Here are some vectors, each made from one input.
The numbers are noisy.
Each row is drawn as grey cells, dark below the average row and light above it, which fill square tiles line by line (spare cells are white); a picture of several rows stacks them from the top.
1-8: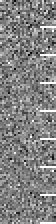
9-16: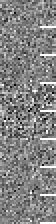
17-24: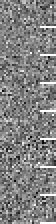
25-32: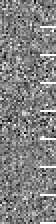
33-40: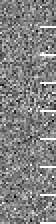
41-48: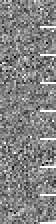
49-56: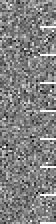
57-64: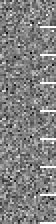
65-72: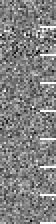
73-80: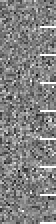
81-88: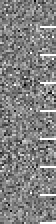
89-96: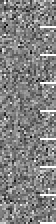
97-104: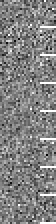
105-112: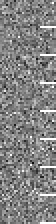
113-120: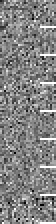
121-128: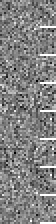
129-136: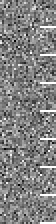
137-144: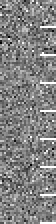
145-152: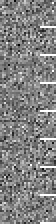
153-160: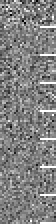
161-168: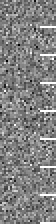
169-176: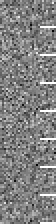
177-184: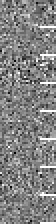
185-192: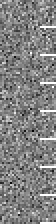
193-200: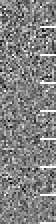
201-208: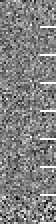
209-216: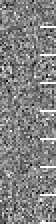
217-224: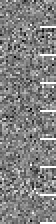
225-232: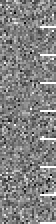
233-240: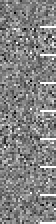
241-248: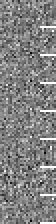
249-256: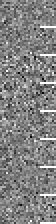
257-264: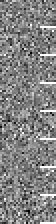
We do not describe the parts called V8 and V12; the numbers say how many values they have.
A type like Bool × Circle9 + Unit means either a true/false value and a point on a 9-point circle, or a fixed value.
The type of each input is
Bool × (Tree9 + Unit) + V8 × V12.
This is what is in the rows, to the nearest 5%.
About 55% of them hold a true/false value, together with either a fixed value, or a node of a 9-node tree. The rest hold a value of V8 and a value of V12.
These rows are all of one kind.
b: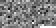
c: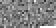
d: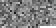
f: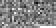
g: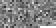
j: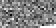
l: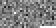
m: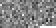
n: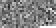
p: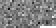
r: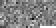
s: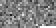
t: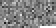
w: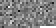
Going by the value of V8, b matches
f, g and l.
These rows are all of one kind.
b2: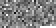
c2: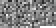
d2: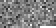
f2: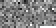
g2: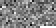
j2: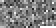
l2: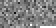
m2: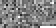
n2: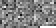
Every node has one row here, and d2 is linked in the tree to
f2 and l2.
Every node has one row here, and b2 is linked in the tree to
l2.
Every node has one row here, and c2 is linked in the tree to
g2 and n2.
